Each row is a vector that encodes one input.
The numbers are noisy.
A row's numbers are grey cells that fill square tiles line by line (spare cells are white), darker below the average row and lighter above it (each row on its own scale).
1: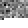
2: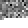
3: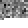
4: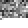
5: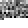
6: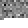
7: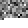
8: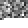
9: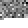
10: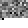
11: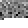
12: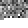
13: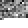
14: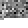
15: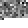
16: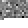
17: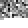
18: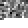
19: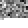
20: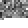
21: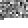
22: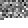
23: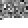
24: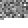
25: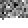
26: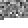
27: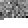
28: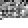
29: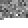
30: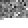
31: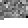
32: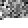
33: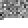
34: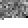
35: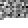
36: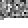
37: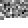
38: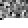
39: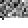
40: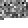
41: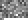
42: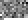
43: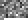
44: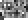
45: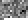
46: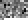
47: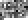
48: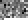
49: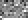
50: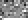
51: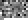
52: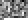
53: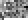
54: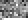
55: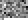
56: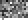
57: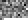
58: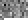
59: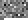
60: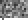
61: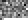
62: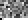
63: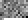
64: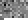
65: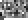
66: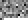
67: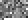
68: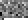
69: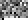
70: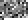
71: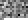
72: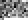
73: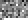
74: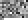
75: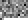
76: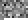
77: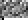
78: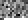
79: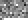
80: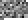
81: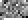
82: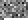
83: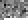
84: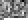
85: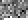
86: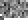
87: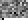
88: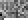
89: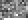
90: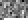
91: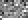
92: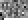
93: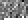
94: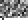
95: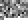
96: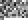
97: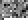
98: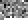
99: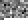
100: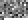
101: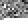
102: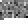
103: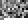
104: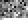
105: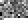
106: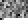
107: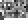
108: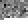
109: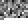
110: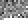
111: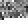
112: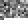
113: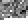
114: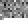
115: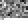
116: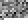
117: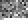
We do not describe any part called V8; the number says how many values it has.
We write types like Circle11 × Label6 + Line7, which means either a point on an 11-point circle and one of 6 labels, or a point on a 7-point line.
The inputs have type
Tree11 × (Tree11 + V8).
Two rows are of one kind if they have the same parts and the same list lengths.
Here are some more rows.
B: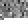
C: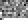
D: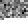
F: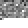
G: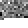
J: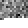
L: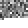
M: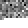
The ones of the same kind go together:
B, C, D, F, L, M
G, J

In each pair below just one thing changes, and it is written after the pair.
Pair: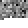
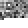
the node of the tree
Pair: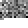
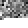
the node of the tree
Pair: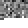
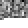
the value of V8
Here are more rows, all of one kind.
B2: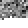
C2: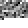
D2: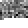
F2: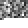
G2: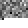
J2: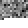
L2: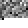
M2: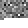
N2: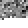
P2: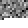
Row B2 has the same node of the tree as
J2, N2 and P2.
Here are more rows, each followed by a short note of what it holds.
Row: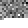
a node of an 11-node tree and a value of V8
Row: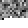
a node of an 11-node tree and a value of V8
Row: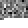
a node of an 11-node tree and a value of V8
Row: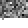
a node of each of two 11-node trees
